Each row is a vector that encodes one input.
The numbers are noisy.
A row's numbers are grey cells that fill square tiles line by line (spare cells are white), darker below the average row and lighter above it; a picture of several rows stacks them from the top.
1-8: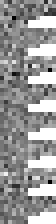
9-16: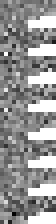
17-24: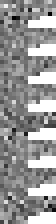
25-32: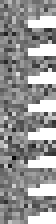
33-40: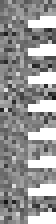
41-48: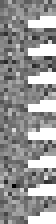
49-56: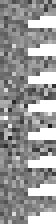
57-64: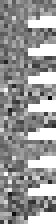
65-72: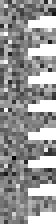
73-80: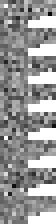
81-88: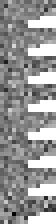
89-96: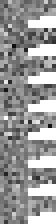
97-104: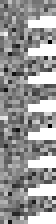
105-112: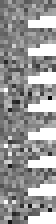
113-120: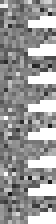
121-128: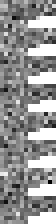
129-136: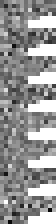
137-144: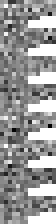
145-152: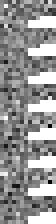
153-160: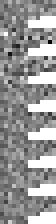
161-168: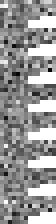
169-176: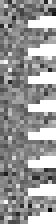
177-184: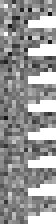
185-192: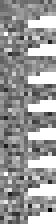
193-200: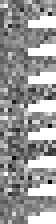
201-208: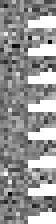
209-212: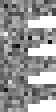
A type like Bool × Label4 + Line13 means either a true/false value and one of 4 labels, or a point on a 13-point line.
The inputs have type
(Line5 + Line8) × (Line7 + Line10).
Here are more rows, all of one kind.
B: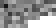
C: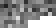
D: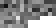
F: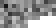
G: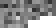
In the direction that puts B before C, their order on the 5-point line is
F, B, C, D, G.
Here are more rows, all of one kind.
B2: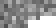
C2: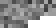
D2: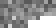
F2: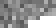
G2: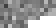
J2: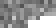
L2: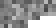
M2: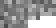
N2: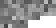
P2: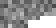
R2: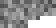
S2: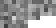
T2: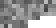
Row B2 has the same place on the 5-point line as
M2 and S2.
